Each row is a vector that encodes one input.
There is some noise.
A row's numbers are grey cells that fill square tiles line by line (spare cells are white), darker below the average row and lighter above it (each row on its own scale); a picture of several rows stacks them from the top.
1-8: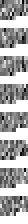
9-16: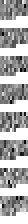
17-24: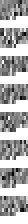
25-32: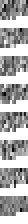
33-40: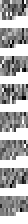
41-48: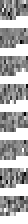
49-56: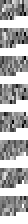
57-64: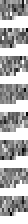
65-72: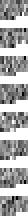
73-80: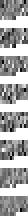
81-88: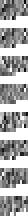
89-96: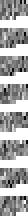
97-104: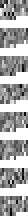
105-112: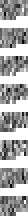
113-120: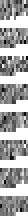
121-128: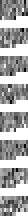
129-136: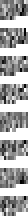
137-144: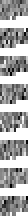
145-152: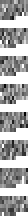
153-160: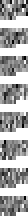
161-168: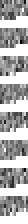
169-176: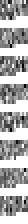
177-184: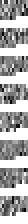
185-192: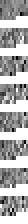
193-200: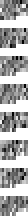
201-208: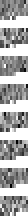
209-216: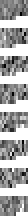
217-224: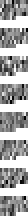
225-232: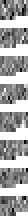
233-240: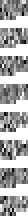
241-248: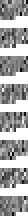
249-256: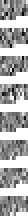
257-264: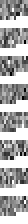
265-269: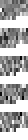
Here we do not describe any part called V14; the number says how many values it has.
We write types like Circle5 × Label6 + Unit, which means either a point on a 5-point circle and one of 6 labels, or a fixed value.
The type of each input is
(Bool × Bool × Bool × Bool + Circle16) × Label4 × V14.
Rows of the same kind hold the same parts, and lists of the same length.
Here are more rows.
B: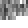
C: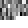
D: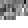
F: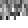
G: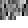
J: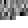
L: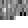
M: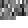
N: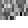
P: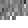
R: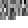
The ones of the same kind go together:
B, C, G, J, L, M, N, P, R
D, F

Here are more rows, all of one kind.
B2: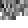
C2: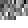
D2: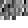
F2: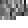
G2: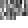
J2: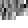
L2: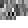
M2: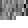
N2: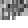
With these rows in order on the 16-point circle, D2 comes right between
F2 and L2.
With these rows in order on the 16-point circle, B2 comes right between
C2 and N2.
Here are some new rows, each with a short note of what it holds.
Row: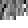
one of 4 labels, four true/false values and a value of V14
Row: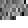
one of 4 labels, four true/false values and a value of V14
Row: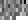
a point on a 16-point circle, one of 4 labels and a value of V14
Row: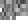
one of 4 labels, four true/false values and a value of V14
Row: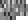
a point on a 16-point circle, one of 4 labels and a value of V14
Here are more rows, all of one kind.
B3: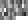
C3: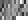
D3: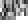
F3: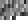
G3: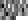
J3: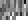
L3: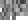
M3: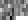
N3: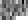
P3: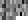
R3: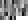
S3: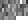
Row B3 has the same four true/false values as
D3, L3 and S3.
